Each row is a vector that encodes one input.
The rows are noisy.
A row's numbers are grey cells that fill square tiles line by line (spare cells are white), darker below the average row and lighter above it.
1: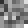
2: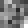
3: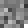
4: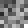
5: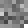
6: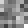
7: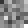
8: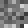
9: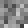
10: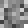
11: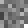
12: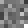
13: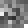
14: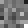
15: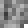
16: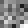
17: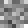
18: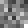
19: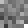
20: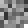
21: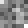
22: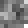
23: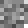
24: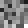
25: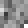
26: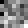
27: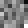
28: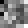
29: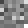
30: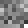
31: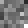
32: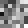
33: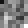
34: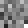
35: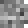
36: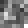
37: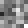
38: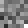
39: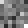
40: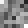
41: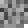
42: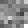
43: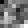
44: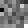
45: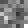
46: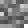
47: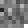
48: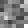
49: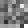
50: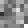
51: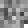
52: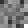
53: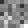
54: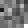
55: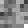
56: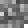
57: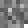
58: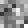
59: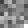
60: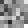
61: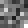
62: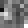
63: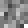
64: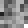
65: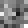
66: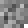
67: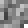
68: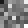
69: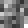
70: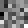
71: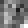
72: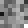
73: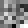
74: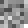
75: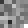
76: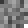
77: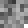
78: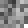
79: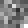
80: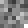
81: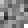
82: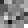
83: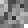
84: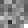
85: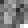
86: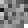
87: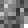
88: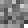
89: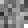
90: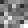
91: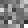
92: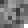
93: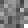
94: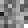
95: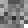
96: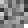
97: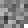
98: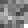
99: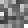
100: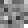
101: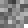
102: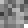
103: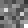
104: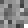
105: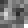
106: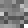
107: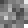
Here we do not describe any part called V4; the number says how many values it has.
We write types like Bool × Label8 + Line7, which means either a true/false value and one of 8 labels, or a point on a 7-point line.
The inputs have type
Bool × (Line6 + V4).
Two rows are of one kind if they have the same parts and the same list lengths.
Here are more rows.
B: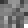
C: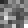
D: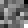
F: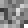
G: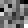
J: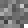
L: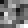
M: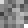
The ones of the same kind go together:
B, C, L
D, F, G, J, M

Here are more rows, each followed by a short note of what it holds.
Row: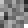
a point on a 6-point line and a true/false value
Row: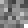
a point on a 6-point line and a true/false value
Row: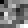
a true/false value and a value of V4
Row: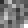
a true/false value and a value of V4
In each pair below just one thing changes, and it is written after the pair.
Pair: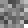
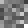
the place on the 6-point line
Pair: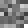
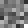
the place on the 6-point line
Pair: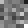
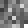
the place on the 6-point line
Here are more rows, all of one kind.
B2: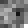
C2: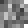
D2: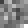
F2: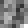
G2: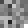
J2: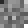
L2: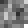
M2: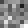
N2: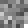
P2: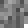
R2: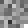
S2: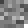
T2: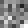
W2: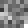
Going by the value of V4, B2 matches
C2, L2, N2 and W2.
